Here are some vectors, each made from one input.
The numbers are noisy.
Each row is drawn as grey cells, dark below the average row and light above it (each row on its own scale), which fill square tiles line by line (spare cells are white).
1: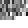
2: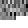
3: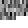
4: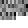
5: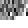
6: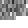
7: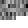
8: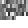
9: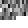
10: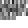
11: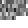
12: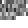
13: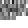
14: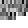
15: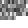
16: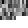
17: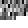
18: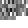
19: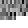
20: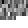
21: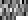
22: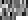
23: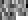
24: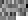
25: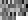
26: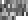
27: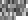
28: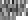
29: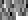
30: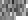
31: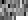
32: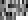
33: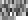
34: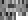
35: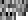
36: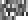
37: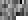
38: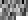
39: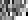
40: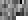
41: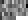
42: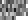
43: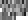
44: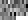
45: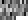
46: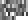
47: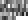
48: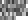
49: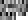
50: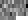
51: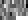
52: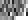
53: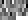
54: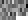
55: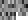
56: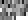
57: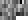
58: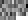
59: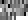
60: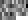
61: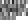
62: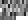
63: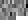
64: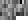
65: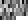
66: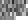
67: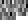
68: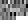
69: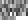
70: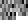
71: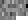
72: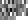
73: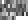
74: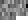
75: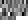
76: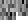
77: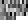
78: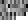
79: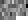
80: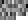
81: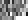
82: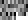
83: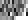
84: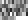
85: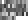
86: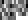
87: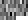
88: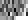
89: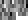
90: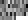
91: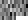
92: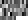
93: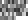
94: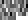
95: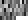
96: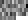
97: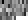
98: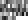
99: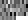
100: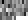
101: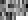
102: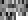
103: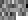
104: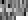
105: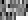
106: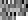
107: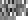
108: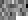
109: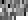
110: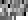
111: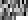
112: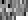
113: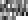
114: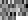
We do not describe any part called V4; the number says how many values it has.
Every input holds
either a fixed value, or a node of an 11-node tree, or four true/false values and a value of V4.
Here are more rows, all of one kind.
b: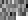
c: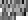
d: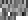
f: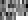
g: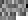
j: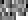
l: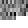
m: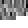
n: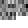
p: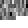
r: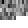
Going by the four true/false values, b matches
c, d and l.
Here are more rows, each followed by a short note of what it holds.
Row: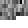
a fixed value
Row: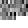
four true/false values and a value of V4
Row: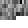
a fixed value
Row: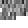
four true/false values and a value of V4
